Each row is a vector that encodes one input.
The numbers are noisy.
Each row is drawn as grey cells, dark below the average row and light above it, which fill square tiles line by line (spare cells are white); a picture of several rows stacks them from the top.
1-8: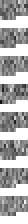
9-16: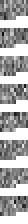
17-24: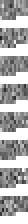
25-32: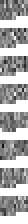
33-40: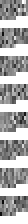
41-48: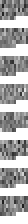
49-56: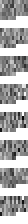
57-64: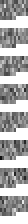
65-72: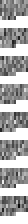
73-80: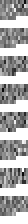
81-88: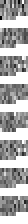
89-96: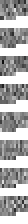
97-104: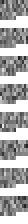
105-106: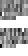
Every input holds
a true/false value, together with a list of up to two points on a 5-point line.
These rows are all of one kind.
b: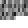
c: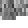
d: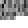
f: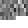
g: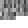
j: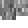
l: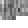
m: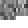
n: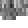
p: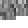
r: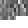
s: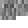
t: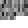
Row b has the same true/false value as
d, g and t.
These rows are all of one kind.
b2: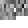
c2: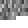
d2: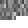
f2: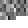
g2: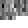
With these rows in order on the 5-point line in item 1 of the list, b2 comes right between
c2 and f2.
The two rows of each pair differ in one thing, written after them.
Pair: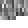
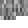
the place on the 5-point line in item 2 of the list
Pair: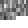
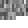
the place on the 5-point line in item 2 of the list
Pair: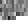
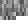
the place on the 5-point line in item 2 of the list
